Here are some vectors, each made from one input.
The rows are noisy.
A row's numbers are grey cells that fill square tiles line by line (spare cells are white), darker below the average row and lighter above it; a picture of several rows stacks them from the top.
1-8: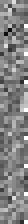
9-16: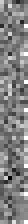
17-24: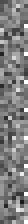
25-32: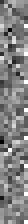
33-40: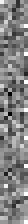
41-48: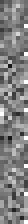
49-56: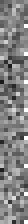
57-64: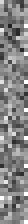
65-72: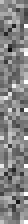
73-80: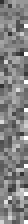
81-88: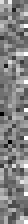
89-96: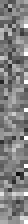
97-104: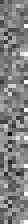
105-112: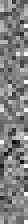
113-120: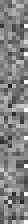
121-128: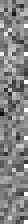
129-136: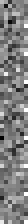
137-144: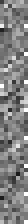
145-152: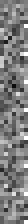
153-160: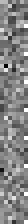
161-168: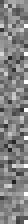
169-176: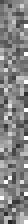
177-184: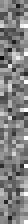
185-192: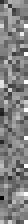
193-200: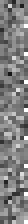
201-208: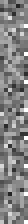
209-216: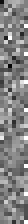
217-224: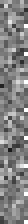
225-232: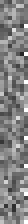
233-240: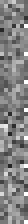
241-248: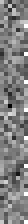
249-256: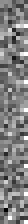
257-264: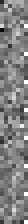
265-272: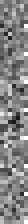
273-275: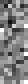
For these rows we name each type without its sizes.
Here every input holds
four true/false values, together with either a fixed value, or a node of a tree.
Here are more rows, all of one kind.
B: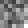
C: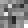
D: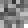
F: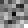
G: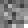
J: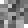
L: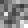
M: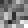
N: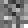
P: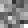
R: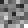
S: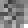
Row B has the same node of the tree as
C and G.
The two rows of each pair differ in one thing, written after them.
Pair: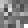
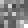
the node of the tree
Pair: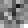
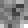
the node of the tree
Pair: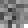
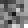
the node of the tree
